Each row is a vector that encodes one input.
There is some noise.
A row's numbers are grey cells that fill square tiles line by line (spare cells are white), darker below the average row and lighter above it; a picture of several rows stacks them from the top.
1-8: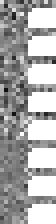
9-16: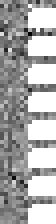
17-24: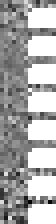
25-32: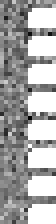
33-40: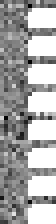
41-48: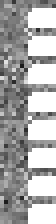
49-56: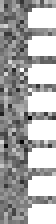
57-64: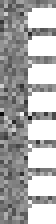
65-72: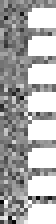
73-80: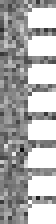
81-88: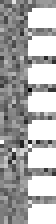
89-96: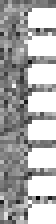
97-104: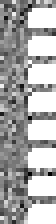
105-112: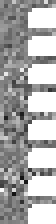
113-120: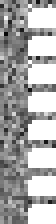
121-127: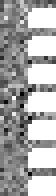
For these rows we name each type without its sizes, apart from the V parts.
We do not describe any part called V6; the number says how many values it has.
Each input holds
a list of items, each a true/false value and a value of V6.
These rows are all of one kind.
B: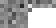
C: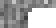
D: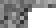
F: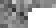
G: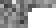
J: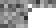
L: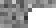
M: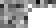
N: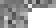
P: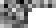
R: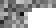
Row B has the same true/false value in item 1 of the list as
D, N, P and R.
